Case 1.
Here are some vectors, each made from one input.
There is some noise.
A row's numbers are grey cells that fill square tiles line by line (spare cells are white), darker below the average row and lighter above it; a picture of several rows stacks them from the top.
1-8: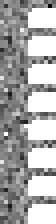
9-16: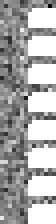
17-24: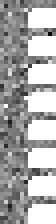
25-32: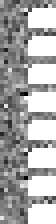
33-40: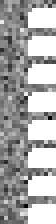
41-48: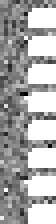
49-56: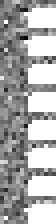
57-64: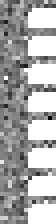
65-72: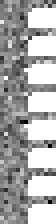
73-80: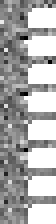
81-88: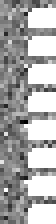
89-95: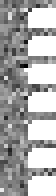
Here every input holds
a point on a 16-point circle.
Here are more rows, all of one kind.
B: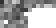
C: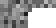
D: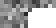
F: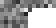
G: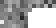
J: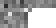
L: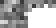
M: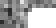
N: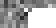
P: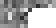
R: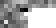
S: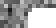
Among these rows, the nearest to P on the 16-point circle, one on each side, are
D and N.
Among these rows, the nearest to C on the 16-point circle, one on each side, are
F and S.
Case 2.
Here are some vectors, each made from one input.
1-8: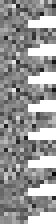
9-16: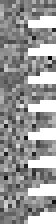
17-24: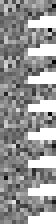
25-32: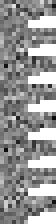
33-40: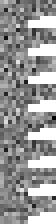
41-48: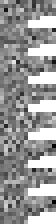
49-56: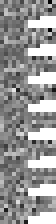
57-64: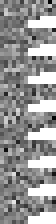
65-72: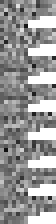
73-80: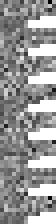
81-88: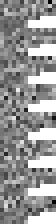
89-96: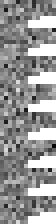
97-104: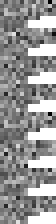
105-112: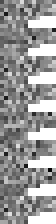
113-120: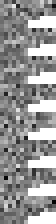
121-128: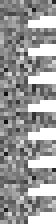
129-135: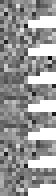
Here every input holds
a point on a 10-point circle.
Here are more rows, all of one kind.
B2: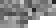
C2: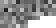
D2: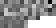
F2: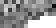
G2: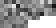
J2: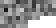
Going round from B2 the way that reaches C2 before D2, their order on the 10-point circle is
B2, C2, J2, D2, F2, G2.
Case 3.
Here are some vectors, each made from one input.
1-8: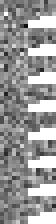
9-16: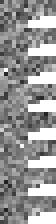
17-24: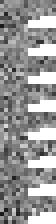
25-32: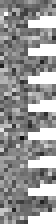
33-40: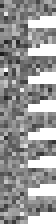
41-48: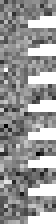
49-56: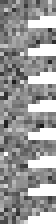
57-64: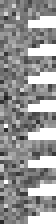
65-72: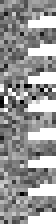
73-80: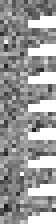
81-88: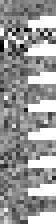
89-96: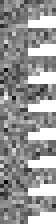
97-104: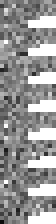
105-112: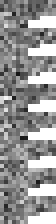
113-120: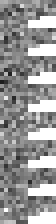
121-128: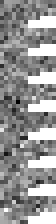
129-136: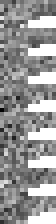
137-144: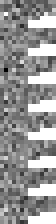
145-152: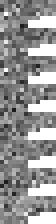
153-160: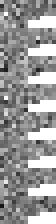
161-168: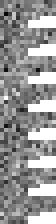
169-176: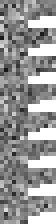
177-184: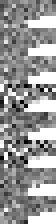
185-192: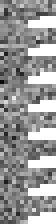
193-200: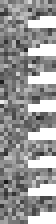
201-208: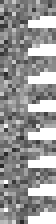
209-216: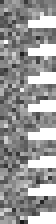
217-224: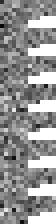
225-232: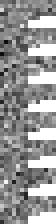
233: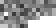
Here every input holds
either a point on a 10-point circle, or a fixed value.
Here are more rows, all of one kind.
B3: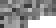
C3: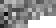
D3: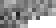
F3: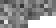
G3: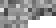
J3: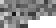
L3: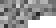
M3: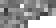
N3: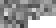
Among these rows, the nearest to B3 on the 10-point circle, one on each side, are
C3 and N3.
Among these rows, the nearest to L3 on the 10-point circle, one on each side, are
F3 and G3.
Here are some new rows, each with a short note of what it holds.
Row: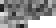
a point on a 10-point circle
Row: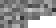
a point on a 10-point circle
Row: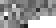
a point on a 10-point circle
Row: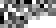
a fixed value
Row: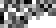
a fixed value
